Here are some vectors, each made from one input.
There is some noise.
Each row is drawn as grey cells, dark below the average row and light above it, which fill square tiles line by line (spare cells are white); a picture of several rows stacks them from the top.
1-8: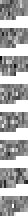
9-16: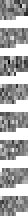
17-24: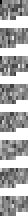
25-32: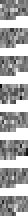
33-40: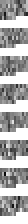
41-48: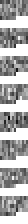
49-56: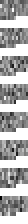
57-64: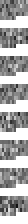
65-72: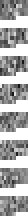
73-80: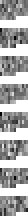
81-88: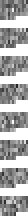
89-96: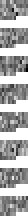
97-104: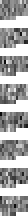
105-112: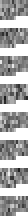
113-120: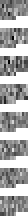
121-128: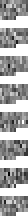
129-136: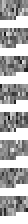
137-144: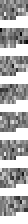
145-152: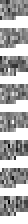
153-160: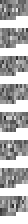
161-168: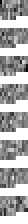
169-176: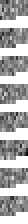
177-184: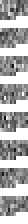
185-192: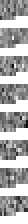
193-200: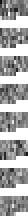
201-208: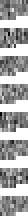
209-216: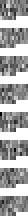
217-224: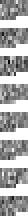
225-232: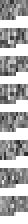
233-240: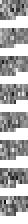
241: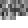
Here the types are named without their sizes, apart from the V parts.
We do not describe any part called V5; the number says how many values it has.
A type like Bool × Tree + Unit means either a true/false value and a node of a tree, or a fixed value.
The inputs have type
Bool × (Circle + Unit) × Label × V5 + List(Line).
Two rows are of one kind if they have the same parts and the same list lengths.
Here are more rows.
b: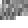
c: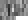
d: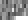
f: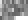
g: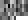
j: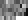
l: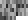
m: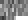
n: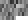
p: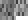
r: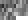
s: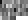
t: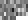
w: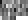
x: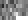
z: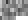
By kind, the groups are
b, c, d, f, m, z
g
j
l, t
n, p, r, x
s, w

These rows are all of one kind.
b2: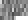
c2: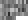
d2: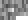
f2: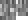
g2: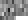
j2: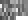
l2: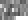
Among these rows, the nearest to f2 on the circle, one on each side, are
c2 and g2.
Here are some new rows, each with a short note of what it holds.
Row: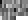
a list of two items
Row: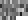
a list of three items
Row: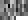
the empty list
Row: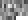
a list of two items
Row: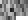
a list of two items
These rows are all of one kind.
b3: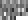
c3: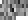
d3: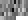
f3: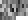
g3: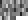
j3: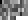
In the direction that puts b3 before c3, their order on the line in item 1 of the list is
j3, g3, b3, d3, c3, f3.
